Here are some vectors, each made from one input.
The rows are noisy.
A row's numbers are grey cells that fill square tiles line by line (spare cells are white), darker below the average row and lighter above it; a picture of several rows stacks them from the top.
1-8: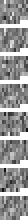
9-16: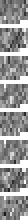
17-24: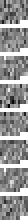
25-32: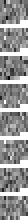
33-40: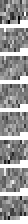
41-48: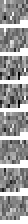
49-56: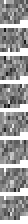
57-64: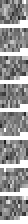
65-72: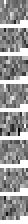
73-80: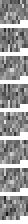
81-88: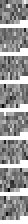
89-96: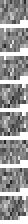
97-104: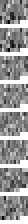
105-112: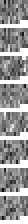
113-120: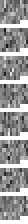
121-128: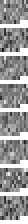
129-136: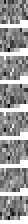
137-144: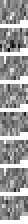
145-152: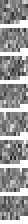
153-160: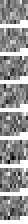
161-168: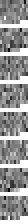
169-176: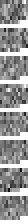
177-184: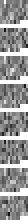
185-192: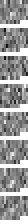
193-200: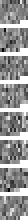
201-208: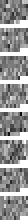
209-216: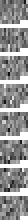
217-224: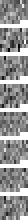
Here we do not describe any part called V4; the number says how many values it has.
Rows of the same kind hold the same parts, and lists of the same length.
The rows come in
3 kinds.
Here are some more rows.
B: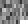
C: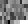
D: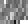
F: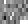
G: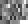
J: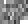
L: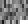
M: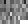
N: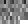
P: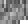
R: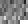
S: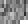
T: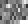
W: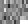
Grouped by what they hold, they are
B, F, J, L, W
C, G, T
D, M, N, P, R, S

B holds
a point on a 9-point line.
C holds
a node of a 10-node tree.
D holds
a point on a 9-point line, a node of an 8-node tree and a value of V4.
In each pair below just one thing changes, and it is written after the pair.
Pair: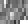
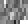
the node of the tree
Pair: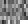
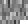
the place on the 9-point line
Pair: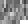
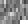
the value of V4
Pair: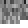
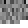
the node of the tree
